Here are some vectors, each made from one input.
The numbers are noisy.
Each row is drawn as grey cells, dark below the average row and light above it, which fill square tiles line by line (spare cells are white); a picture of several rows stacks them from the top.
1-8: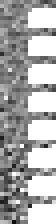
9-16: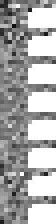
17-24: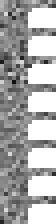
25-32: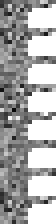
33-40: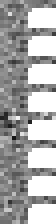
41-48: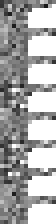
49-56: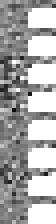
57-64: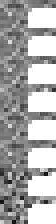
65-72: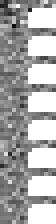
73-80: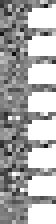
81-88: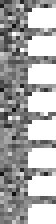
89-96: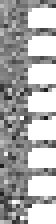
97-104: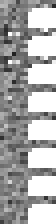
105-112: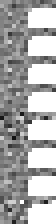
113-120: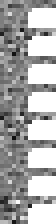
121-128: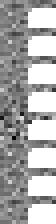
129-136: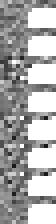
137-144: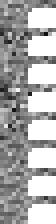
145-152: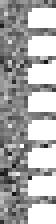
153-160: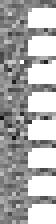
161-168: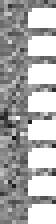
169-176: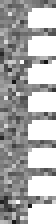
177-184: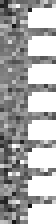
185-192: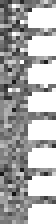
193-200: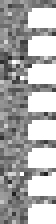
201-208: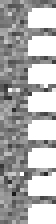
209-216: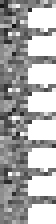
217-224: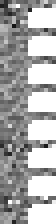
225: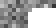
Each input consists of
either a point on a 6-point circle, or a point on each of three 5-point lines.
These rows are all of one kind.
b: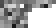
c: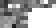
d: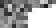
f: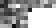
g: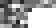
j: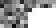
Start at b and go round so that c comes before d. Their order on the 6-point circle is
b, j, g, f, c, d.
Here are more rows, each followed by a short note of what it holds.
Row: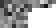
a point on a 6-point circle
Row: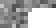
a point on each of three 5-point lines
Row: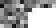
a point on a 6-point circle
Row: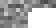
a point on each of three 5-point lines
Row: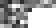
a point on a 6-point circle
